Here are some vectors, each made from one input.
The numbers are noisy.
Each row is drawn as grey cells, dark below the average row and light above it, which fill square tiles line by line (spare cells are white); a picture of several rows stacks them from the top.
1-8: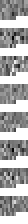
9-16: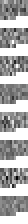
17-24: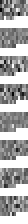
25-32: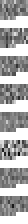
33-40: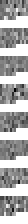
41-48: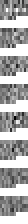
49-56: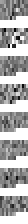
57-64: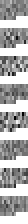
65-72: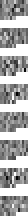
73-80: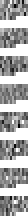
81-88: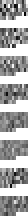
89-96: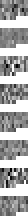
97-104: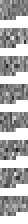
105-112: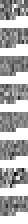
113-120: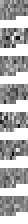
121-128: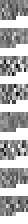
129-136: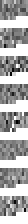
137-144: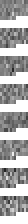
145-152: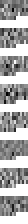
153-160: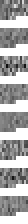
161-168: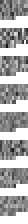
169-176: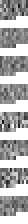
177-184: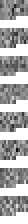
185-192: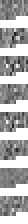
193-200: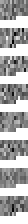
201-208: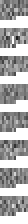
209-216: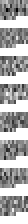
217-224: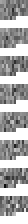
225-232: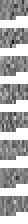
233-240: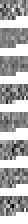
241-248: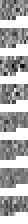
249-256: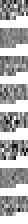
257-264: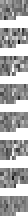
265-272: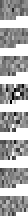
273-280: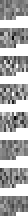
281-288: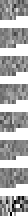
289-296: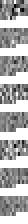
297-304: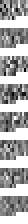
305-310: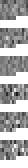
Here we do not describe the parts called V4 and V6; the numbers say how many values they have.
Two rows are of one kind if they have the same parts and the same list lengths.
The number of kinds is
2.
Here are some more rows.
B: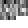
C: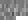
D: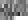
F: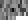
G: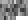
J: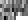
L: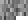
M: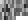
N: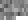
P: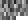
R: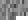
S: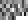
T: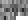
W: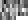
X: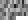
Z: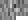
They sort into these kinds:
B, C, D, L, M, N, P, R, S, W, X
F, G, J, T, Z

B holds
one of 11 labels and a value of V6.
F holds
one of 5 labels, a value of V4 and a value of V6.
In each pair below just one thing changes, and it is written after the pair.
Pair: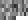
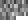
the value of V4
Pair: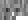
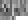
the value of V6
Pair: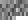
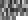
the label
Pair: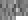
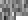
the label
